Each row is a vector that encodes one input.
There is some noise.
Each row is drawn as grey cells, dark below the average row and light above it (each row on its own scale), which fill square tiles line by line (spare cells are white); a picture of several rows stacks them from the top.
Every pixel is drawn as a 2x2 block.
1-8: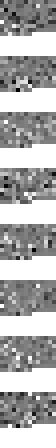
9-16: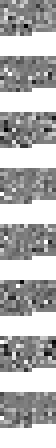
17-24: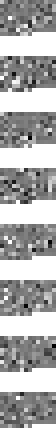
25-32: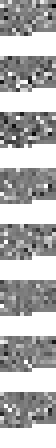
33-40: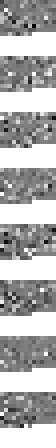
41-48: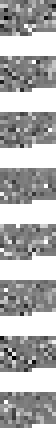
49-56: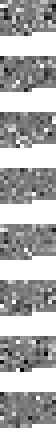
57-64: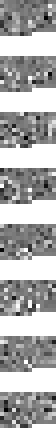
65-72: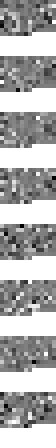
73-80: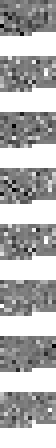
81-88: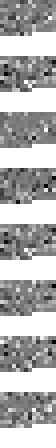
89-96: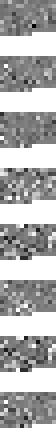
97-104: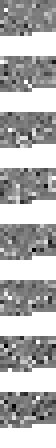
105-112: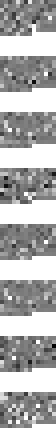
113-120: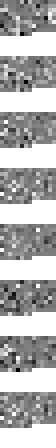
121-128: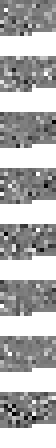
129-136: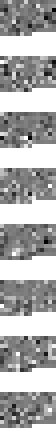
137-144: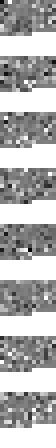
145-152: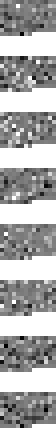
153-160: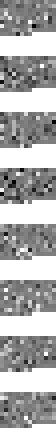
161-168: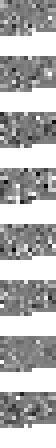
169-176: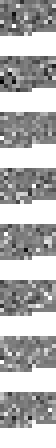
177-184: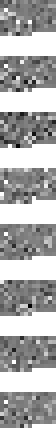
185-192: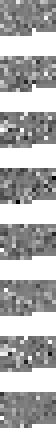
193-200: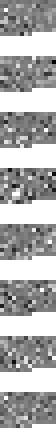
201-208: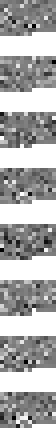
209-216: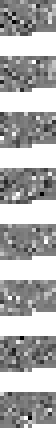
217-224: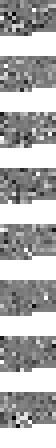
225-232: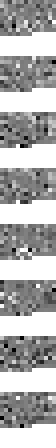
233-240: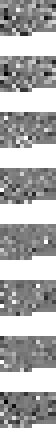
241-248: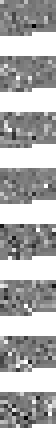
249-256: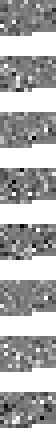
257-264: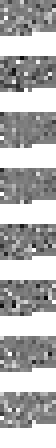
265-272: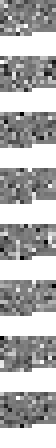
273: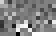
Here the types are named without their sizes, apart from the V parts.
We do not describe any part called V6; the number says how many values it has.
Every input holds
a value of V6, together with a list of points on a line.
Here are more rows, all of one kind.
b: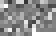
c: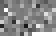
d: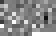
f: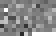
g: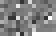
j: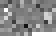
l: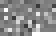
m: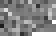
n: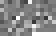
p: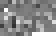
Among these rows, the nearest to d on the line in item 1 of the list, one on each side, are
m and n.
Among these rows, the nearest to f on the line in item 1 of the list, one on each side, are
c and g.
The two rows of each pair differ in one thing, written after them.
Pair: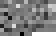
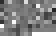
the value of V6
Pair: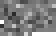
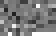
the place on the line in item 1 of the list
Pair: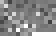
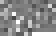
the value of V6
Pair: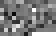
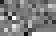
the place on the line in item 2 of the list
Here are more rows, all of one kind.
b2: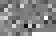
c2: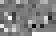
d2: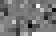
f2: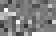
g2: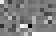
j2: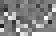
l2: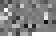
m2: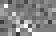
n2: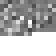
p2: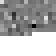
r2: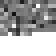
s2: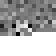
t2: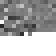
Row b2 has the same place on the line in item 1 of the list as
l2 and r2.
